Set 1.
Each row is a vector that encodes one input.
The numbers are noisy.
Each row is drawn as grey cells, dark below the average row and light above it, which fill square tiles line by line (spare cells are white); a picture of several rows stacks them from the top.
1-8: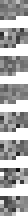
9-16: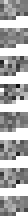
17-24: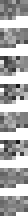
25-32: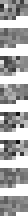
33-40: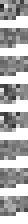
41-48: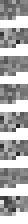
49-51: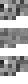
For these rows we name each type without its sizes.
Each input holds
a point on a line.
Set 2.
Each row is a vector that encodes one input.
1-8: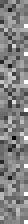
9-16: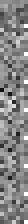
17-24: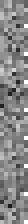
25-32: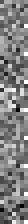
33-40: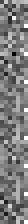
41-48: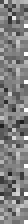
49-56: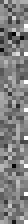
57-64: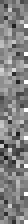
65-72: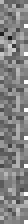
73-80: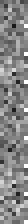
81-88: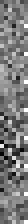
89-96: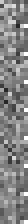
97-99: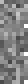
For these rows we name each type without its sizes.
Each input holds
a label.
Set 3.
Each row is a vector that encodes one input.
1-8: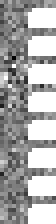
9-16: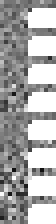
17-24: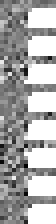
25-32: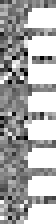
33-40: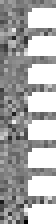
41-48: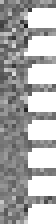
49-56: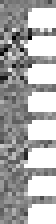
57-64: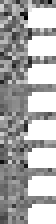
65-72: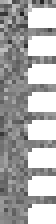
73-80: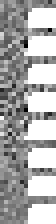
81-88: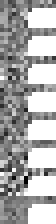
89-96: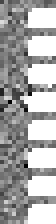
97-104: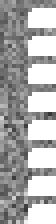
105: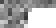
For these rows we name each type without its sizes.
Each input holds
a point on a line.
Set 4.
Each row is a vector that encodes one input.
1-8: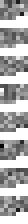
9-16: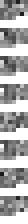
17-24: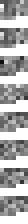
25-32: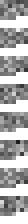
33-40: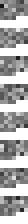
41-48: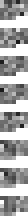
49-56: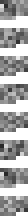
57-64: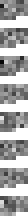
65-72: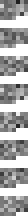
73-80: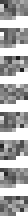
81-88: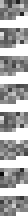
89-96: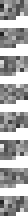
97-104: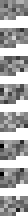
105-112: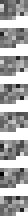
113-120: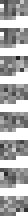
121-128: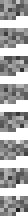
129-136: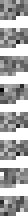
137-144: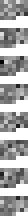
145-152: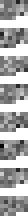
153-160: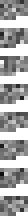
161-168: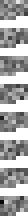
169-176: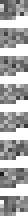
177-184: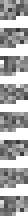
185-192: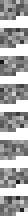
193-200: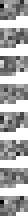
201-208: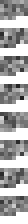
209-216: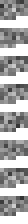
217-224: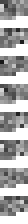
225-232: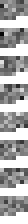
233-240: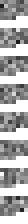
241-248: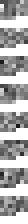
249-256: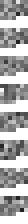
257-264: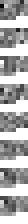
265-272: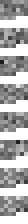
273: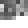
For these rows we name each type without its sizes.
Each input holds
a point on a circle.
